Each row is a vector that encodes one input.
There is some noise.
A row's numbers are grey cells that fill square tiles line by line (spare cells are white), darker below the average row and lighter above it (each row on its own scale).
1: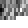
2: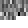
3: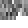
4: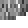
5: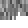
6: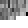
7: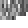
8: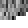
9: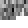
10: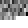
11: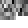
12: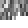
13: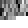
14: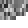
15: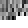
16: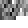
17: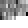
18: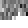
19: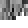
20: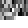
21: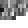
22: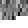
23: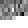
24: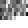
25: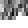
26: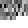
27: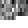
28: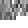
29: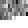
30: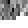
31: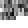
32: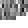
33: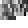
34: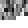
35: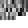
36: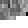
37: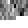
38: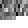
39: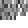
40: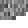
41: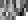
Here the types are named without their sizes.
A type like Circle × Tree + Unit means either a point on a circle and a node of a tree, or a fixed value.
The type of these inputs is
Line.
